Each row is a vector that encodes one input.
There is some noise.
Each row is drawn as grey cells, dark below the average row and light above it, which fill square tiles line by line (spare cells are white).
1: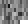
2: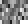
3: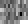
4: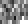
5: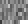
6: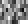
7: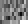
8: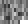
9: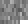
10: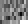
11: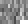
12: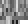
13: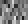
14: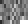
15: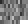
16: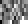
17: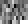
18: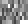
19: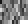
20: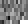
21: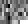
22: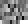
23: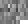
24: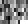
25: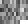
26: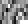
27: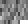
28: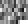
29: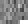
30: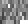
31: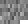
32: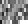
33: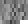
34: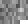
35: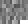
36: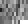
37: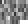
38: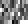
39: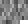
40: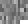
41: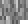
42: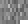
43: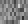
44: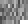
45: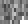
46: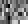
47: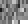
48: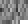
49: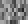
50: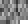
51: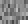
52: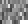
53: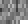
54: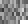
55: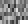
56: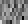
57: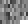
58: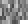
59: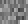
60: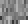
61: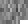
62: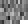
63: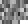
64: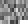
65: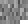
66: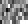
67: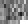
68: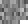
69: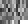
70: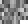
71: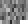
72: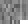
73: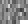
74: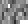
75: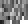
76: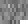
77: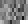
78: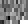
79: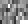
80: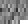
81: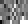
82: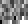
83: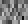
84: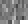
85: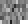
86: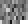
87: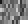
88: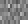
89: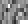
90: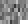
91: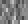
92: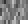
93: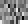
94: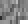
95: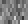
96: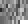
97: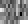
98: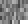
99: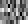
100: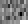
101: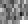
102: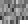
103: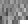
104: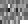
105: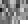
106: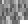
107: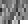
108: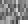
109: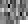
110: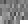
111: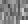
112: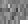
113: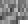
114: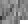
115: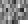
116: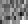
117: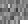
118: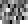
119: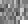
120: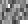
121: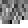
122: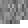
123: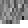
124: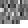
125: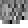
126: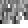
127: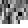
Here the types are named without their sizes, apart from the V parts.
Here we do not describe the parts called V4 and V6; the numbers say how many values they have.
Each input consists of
either a point on a line, three true/false values and a value of V4, or a value of V6.
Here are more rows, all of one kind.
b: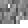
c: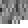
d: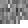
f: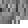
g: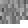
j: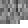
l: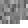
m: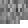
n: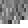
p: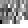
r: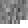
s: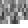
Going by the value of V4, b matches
c, f, p and s.
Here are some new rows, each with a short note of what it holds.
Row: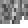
a value of V6
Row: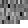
a value of V6
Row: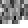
a value of V6
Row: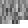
a point on a line, three true/false values and a value of V4
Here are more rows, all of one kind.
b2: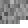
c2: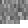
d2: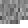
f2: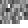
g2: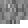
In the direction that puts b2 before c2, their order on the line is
d2, b2, c2, f2, g2.
